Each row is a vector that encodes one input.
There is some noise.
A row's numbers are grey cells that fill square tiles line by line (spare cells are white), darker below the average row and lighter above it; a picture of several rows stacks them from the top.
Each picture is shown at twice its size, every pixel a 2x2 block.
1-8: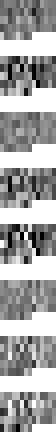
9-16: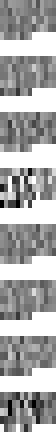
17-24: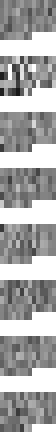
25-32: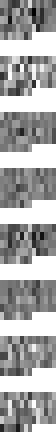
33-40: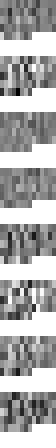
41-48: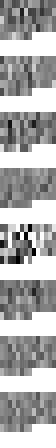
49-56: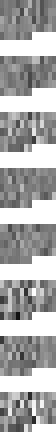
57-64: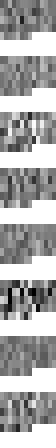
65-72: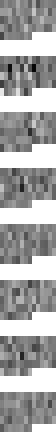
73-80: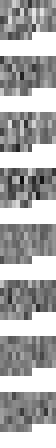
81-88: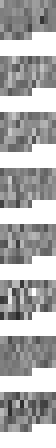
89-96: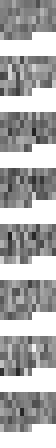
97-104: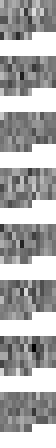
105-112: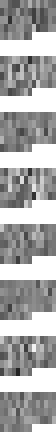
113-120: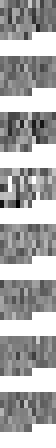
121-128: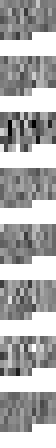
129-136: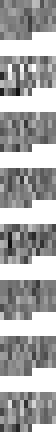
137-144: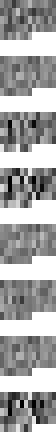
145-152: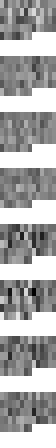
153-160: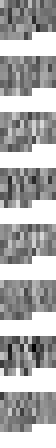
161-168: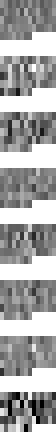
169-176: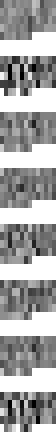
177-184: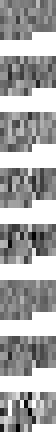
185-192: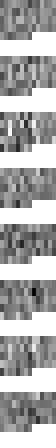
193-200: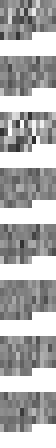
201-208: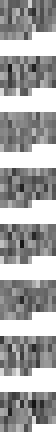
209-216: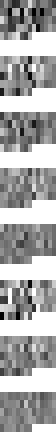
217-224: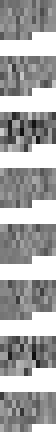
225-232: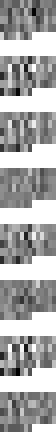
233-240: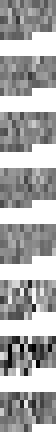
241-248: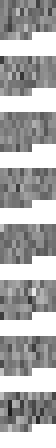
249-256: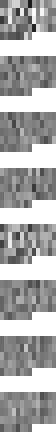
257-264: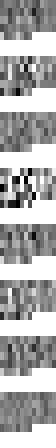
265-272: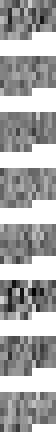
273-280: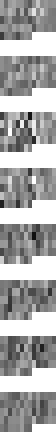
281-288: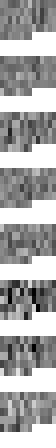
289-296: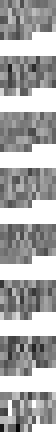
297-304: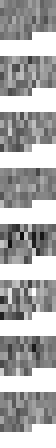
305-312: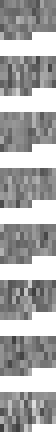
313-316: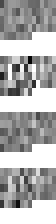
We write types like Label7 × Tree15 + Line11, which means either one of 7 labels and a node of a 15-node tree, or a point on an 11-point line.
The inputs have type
(Bool × Bool × Bool + Circle8) × (Tree10 + Unit).
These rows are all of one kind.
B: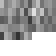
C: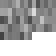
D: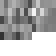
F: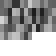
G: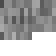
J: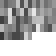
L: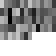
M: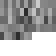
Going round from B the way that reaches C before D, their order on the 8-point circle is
B, L, J, M, F, G, C, D.
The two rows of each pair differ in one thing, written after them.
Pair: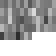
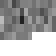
the node of the tree
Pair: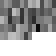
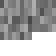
the node of the tree
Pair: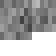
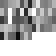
the node of the tree
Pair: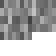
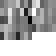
the node of the tree
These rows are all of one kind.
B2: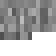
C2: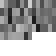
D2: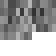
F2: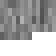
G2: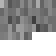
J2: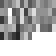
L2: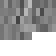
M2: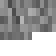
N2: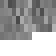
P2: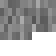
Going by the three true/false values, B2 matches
D2 and P2.
